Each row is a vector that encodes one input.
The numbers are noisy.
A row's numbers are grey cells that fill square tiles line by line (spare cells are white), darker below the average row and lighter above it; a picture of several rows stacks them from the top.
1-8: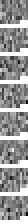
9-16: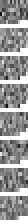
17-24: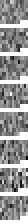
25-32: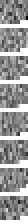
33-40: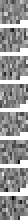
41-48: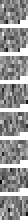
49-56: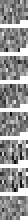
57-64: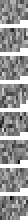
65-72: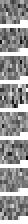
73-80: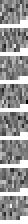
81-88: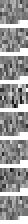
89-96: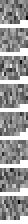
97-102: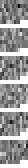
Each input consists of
a list of up to two points on a 10-point circle.
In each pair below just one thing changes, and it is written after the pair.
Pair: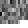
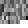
the place on the 10-point circle in item 1 of the list
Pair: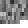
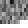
the place on the 10-point circle in item 2 of the list
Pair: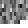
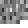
the place on the 10-point circle in item 1 of the list
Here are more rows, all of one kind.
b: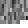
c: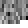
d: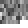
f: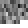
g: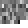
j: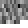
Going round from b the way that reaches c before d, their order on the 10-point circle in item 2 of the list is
b, f, j, c, d, g.
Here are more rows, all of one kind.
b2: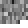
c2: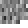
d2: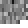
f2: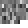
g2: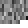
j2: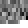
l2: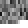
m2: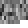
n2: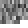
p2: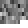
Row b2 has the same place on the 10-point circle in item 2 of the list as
d2, g2, j2 and p2.
